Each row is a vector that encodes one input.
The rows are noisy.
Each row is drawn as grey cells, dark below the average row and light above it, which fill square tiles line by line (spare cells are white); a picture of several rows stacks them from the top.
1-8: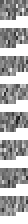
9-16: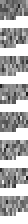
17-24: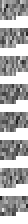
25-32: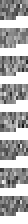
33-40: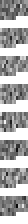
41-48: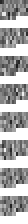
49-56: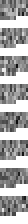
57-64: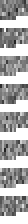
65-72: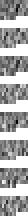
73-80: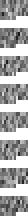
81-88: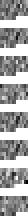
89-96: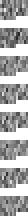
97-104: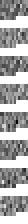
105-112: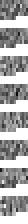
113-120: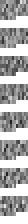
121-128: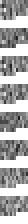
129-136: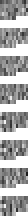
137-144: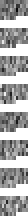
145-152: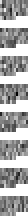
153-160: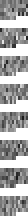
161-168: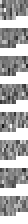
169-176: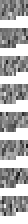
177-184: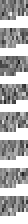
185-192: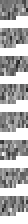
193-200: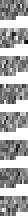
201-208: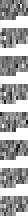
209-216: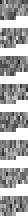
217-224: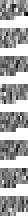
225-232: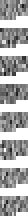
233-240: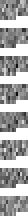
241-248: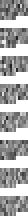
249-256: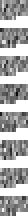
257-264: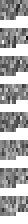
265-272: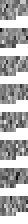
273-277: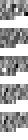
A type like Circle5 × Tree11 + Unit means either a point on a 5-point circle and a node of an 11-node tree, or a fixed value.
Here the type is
Line7 × (Tree7 + Unit) + List3(Line5).
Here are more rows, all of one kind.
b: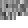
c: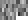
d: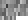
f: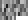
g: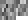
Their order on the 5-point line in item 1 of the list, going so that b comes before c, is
b, d, g, c, f.
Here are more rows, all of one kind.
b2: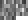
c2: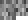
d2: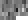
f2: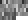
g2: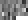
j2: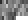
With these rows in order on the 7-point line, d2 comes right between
c2 and j2.
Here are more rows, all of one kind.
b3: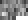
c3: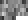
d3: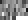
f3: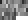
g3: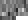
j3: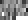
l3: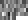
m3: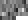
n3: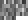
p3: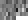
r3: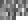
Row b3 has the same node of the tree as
d3, j3 and r3.
